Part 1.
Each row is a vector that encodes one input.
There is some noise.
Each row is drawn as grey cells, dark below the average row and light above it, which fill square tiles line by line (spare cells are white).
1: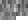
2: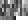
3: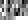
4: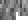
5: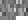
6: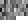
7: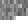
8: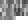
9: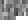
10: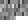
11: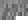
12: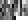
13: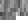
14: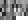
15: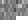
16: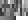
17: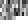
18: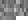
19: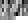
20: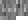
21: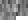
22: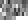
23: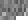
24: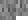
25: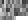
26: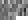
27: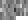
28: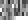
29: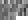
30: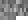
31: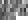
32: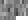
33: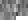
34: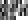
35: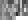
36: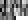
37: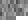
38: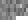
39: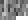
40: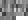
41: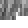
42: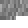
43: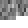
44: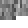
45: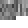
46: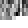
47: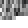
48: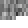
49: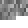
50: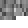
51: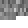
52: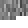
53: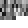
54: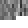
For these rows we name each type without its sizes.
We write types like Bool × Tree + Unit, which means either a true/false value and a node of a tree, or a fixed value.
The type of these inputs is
Circle × (Tree + Unit).
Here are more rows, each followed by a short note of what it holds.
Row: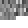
a point on a circle
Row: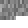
a point on a circle and a node of a tree
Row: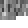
a point on a circle and a node of a tree
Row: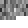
a point on a circle
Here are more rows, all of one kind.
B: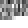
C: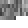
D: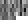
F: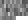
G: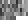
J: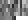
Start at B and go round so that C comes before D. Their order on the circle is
B, G, C, F, J, D.
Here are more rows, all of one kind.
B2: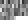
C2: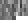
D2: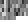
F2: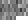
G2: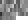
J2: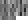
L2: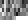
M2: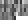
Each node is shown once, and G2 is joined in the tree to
B2.
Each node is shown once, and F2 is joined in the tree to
D2.
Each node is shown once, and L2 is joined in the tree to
J2.
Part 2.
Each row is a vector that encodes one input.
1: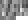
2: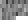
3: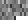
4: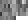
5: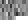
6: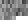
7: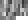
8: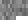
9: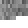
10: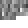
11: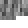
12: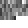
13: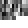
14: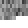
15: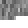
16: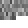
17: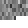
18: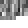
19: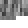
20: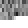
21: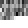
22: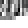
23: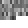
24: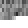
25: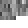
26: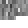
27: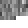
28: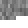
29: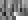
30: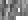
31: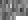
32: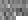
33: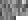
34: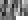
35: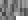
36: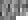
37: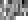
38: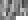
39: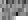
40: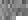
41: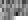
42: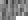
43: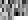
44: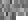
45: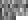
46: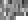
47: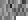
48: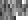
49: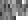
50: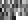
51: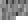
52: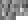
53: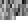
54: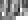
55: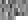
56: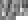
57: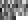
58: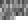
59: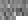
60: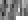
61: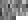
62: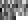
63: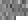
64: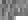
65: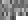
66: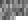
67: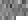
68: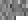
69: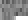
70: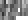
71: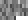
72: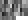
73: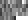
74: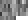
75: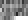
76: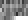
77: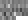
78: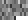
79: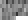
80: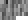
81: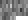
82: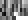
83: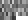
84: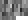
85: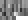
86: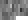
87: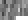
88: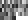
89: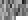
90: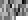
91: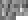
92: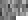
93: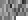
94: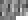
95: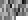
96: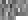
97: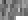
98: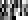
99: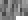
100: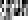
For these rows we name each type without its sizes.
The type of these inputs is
Line + Tree.
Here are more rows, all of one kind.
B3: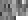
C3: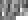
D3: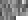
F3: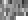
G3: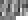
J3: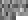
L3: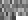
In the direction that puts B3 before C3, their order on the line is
B3, D3, G3, C3, J3, L3, F3.
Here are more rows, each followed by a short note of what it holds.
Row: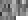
a point on a line
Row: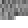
a node of a tree
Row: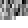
a node of a tree
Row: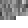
a point on a line
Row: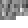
a point on a line
